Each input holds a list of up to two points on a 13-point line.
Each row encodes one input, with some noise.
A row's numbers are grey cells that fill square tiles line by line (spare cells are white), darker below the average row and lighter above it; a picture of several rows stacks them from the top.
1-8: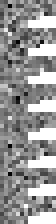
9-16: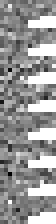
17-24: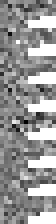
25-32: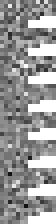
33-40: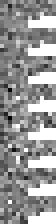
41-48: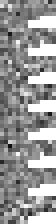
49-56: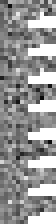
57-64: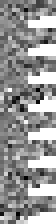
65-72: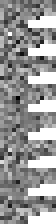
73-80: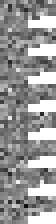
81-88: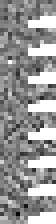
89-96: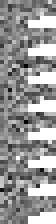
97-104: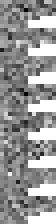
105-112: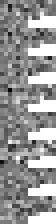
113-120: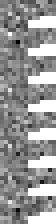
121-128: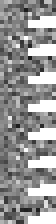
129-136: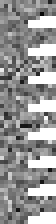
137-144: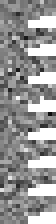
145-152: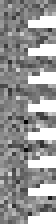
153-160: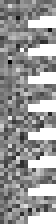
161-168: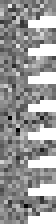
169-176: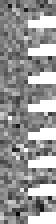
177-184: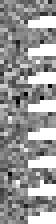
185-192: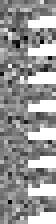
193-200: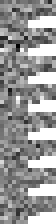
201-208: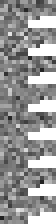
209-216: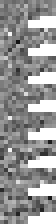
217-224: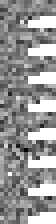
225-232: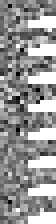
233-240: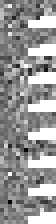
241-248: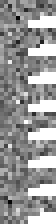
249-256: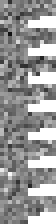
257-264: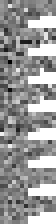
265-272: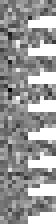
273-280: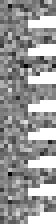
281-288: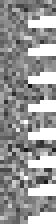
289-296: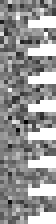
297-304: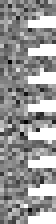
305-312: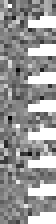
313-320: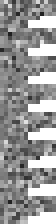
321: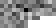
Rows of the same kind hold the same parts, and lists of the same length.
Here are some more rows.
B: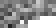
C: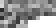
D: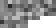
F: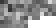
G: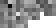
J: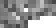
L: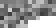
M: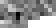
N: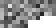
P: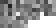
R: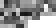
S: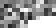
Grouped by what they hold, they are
B, C, J, L, M, N, S
D, F, G, P
R

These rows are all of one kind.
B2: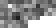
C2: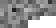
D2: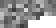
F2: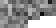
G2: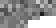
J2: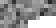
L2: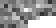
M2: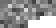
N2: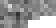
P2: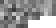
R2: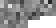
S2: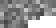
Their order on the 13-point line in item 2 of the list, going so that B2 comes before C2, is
R2, P2, N2, B2, G2, S2, D2, J2, L2, M2, F2, C2.
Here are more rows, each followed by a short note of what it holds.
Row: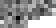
a list of two items
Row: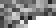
a list of two items
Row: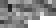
a list of one item
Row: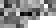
the empty list
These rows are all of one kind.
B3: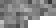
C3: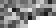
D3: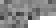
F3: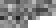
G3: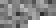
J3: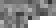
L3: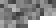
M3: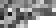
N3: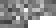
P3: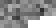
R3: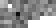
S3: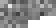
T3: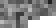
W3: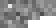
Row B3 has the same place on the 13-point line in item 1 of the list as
D3, J3, L3 and T3.
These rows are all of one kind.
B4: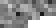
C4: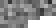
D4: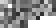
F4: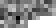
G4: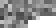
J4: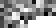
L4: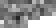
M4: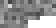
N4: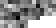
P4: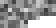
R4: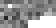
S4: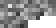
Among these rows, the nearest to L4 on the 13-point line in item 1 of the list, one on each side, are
B4 and F4.
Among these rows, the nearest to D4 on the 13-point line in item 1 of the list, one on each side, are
J4 and P4.
